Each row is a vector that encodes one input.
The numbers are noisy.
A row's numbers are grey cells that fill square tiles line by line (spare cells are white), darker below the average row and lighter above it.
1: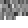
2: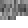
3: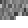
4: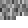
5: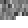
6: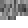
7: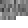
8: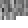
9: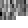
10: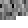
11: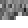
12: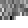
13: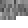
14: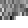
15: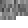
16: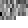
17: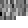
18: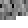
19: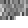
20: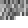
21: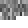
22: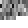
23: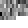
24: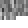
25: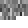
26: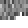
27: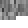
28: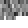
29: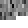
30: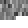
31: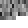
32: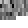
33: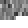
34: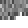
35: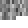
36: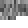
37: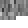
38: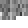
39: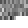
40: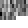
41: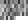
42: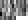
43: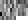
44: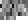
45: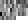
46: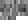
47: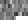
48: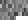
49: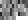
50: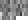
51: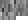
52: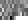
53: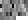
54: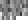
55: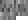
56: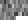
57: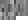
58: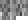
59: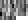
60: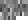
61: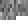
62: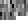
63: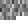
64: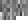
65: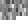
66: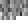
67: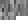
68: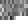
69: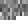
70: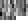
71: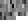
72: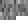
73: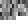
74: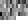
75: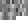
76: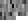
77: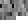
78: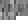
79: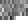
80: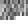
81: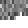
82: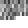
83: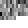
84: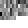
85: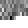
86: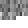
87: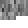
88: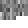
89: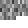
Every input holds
a point on a 4-point line, together with either a point on a 4-point line, or a point on a 6-point line.
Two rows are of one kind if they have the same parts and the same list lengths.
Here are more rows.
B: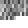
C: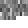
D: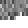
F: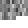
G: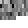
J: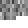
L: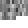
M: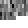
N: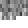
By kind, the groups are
B, C, D, F, J, L, N
G, M

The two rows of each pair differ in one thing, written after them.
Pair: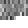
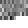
the place on the 4-point line
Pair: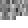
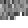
the place on the 6-point line
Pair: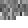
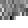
the place on the 6-point line
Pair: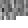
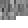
the place on the 4-point line
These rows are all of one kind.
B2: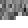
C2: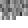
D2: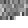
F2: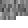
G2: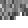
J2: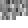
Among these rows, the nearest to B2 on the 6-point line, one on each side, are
F2 and G2.
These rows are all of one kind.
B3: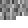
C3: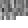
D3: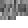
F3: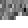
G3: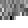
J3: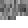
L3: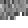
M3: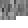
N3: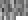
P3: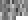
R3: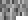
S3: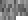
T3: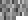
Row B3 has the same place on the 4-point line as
R3, S3 and T3.
